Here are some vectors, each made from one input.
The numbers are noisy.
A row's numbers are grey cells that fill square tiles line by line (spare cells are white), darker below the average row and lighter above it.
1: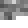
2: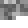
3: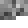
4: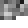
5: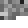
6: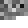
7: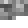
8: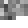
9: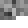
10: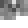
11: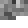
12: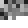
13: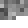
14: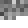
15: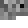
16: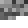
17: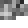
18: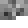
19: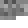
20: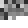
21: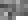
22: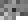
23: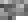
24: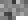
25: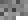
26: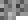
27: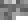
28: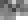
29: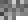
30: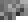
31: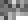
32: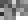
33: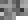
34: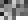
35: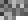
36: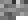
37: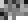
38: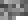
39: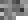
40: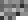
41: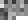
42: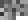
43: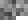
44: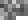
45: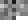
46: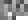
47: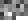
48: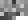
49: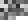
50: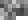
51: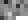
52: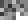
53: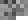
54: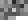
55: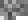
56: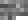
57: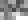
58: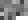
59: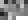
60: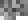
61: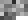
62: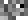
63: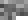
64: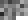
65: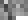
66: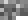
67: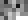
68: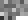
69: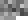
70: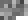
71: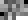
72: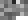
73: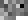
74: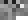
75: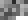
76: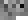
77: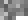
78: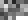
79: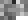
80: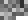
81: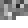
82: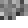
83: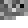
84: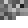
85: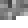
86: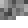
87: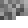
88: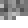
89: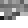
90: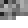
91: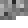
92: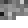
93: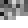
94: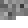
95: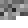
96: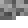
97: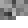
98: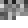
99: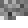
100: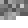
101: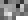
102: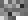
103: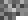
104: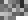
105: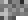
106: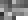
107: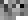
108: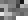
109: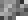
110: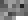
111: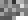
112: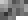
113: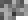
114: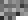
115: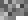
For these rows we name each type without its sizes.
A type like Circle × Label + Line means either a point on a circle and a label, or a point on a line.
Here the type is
(Bool × Bool × Bool + Tree) × Tree.
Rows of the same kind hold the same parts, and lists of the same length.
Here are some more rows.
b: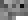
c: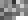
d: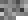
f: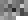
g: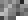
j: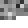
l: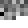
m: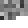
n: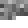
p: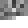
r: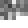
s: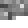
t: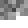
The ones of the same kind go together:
b, c, g, m, n, p, s
d, f, j, l, r, t

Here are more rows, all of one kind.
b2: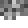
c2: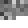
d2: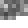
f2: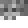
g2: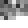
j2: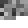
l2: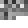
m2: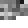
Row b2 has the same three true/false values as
c2 and g2.
